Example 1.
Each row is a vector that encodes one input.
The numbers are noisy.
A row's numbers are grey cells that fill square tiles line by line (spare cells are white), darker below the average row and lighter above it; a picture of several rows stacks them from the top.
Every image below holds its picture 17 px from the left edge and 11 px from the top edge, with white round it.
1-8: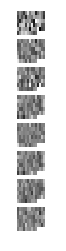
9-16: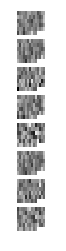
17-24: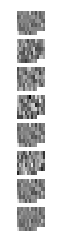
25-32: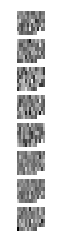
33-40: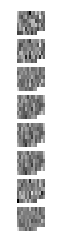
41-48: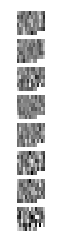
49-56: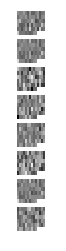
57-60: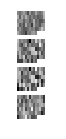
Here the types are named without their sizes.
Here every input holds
three true/false values.
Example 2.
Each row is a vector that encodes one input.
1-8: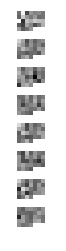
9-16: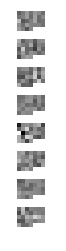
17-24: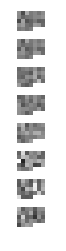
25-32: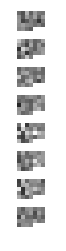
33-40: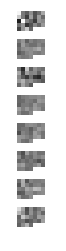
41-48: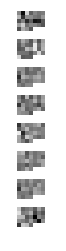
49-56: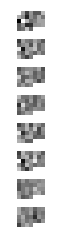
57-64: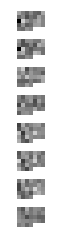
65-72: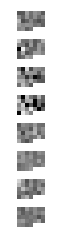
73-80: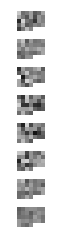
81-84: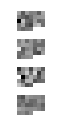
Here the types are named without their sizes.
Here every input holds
a point on a line.
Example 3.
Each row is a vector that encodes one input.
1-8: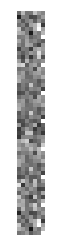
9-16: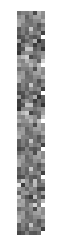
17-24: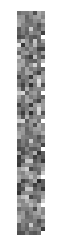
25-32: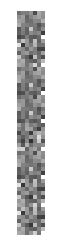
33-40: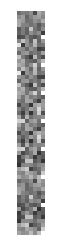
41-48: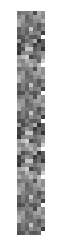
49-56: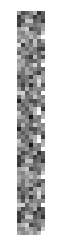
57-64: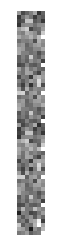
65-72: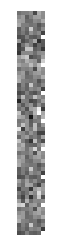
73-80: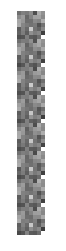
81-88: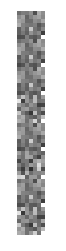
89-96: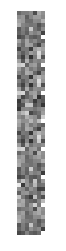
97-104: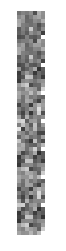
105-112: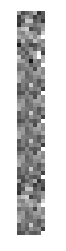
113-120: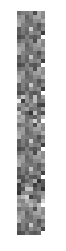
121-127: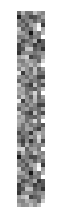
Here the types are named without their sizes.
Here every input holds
a label.
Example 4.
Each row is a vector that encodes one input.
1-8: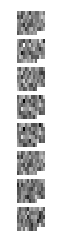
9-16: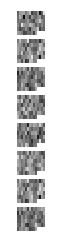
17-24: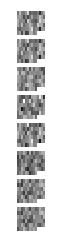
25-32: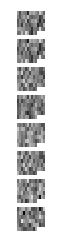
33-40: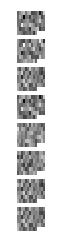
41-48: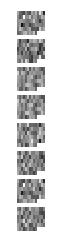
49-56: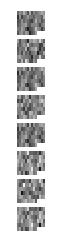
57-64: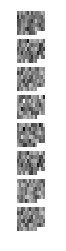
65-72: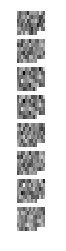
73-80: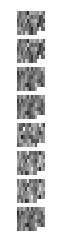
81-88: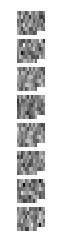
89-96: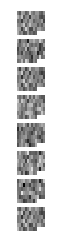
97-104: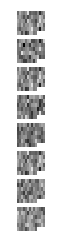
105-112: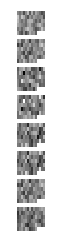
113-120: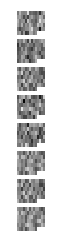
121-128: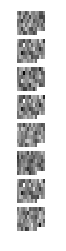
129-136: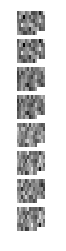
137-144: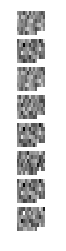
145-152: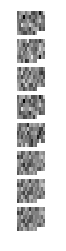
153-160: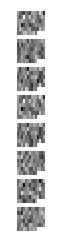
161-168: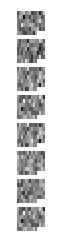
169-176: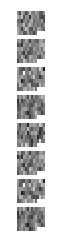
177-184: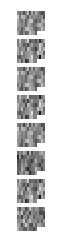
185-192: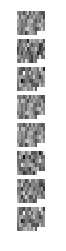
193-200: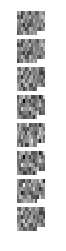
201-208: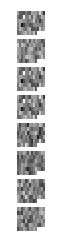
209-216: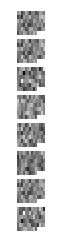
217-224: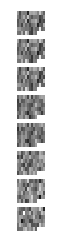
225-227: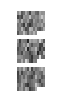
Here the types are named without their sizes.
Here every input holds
three true/false values.
